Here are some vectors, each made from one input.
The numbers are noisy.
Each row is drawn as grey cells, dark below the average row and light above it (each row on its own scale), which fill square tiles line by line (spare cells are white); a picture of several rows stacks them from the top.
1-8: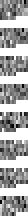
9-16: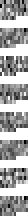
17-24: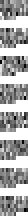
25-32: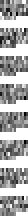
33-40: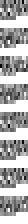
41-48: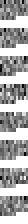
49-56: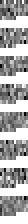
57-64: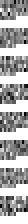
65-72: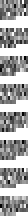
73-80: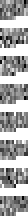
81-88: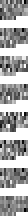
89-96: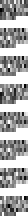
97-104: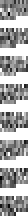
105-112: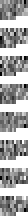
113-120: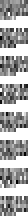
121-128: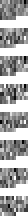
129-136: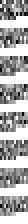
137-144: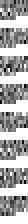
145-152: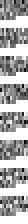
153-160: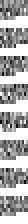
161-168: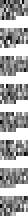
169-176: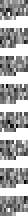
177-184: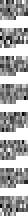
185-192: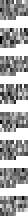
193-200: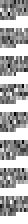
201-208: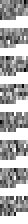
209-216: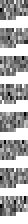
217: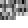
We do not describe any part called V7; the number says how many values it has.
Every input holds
either a node of a 9-node tree, or a list of up to two items, each a true/false value and a value of V7.
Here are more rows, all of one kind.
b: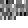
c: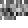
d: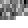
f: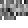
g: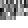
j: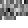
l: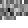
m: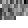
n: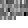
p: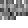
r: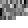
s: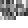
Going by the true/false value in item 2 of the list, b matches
g and n.
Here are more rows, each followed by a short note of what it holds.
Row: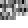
a node of a 9-node tree
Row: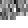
the empty list
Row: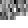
the empty list
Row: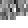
the empty list
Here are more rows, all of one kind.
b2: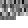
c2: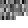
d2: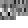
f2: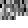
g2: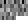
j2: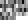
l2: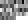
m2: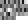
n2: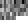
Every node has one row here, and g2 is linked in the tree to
c2, f2, m2 and n2.
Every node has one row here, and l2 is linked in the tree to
j2.
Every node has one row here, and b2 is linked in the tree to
d2 and m2.
